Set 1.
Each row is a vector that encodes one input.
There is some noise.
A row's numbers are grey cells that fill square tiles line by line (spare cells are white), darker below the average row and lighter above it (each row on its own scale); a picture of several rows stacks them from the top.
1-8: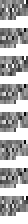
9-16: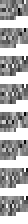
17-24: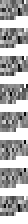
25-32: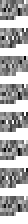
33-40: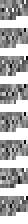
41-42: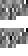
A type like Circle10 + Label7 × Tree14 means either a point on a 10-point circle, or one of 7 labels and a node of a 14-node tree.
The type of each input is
Bool × Line5.
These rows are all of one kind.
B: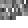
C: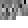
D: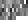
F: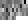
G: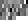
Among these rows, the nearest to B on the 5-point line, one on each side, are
C and D.
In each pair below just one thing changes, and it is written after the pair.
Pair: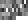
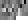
the true/false value
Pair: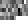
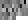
the true/false value
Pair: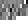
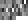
the place on the 5-point line
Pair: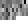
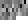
the place on the 5-point line
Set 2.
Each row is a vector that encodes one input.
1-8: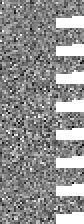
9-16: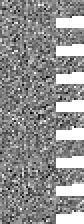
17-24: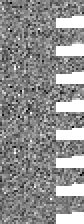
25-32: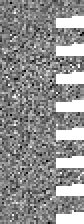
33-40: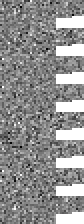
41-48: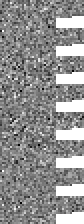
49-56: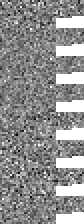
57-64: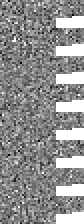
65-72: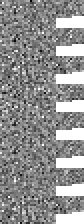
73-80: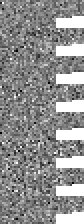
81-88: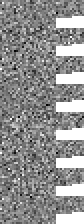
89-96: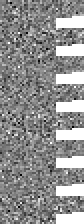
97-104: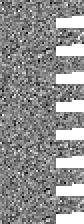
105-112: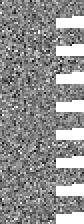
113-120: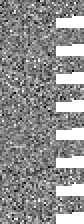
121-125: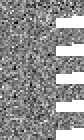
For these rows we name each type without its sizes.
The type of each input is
(Bool × Bool × Bool + Unit) × Circle.
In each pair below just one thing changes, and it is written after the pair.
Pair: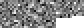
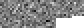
the place on the circle
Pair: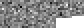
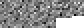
one of the three true/false values
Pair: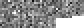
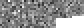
the place on the circle
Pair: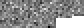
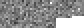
one of the three true/false values
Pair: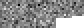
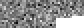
one of the three true/false values
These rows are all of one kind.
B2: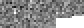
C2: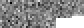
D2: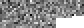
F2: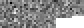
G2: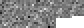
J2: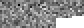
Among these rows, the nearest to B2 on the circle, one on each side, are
D2 and G2.
